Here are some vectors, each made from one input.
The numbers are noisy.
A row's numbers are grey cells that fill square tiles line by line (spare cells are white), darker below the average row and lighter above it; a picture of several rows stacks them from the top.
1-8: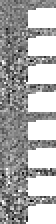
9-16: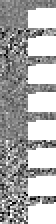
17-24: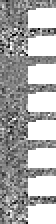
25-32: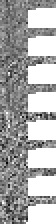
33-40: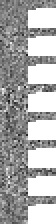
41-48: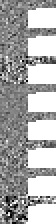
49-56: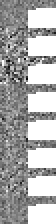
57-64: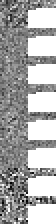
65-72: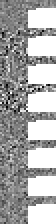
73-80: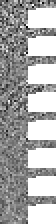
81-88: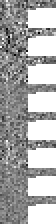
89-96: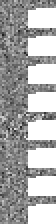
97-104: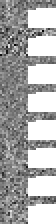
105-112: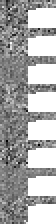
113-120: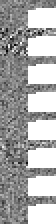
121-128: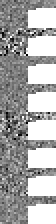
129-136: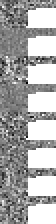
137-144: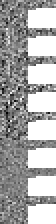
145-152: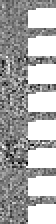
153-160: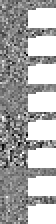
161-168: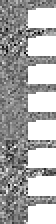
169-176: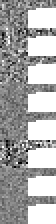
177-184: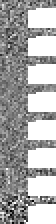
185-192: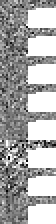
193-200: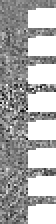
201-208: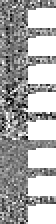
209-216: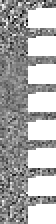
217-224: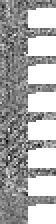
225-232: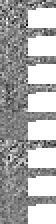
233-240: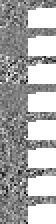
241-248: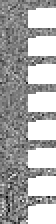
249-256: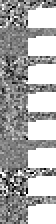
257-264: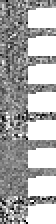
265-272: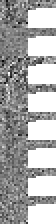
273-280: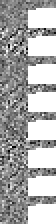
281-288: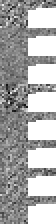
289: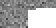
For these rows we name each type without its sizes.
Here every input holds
a point on a circle.
